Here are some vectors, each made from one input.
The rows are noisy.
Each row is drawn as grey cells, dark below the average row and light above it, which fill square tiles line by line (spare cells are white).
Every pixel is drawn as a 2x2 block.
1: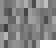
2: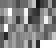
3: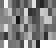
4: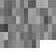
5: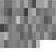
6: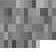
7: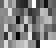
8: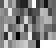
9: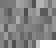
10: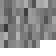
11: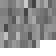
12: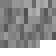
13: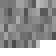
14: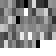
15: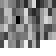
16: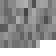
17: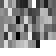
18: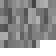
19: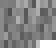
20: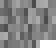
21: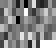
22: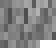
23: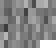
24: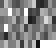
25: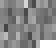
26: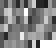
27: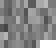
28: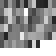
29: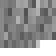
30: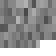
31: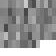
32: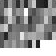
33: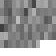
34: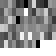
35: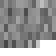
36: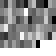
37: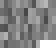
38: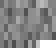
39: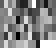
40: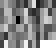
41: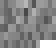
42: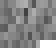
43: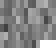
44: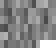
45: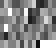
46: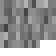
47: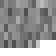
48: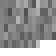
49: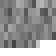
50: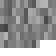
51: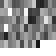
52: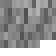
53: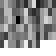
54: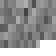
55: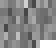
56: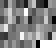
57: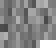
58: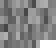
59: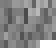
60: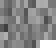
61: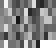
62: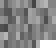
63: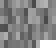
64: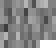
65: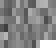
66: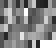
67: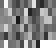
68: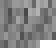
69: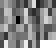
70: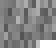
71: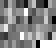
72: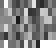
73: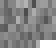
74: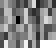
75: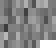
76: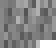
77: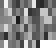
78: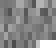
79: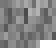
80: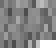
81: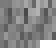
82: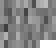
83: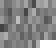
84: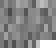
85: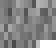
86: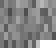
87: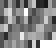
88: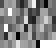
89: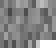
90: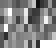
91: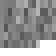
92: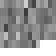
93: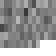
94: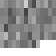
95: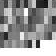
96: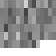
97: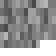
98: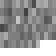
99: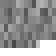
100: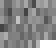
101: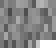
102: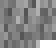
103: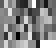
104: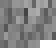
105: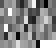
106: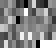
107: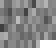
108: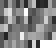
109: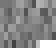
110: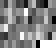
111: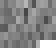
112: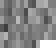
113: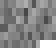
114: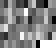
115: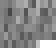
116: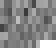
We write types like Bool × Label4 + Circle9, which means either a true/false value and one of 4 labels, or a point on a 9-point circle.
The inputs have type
Bool × Line5 + Line10.
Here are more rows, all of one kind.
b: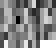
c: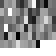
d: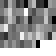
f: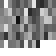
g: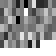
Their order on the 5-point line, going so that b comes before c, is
d, g, b, f, c.
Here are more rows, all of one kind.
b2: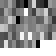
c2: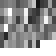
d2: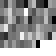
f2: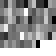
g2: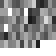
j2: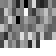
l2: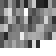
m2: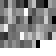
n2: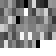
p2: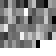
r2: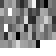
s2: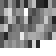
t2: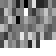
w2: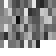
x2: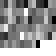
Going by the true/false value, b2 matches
j2, n2, t2 and w2.
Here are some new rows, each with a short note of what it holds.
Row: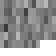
a point on a 10-point line
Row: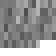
a point on a 10-point line
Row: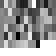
a point on a 5-point line and a true/false value
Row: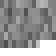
a point on a 10-point line
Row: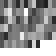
a point on a 5-point line and a true/false value
